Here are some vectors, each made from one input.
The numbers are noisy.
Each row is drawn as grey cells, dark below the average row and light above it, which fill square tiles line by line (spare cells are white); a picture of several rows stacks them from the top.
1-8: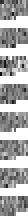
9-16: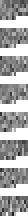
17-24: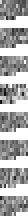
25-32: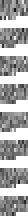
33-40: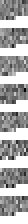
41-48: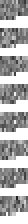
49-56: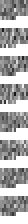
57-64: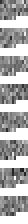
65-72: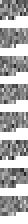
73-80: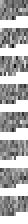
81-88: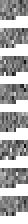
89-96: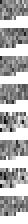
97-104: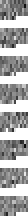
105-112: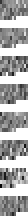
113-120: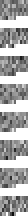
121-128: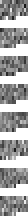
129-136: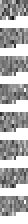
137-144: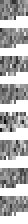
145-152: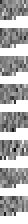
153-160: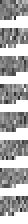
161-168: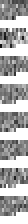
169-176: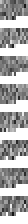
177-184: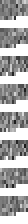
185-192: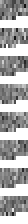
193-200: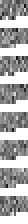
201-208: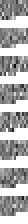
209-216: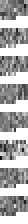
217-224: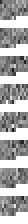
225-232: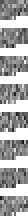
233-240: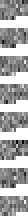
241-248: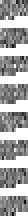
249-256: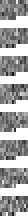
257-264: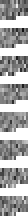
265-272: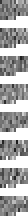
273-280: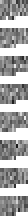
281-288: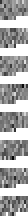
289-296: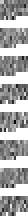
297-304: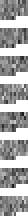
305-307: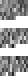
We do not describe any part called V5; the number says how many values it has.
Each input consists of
a list of up to three items, each a true/false value and a value of V5.
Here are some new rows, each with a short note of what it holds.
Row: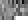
a list of two items
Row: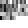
the empty list
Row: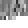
a list of one item
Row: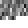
a list of one item
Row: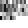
the empty list
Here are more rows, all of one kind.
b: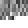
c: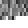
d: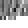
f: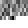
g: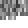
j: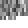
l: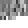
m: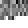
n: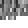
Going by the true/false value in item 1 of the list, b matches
c, f and m.
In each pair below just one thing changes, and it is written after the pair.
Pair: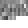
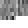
the true/false value in item 1 of the list
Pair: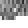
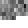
the value of V5 in item 1 of the list
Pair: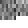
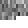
the value of V5 in item 1 of the list
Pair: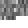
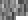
the value of V5 in item 1 of the list
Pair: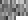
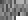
the value of V5 in item 1 of the list
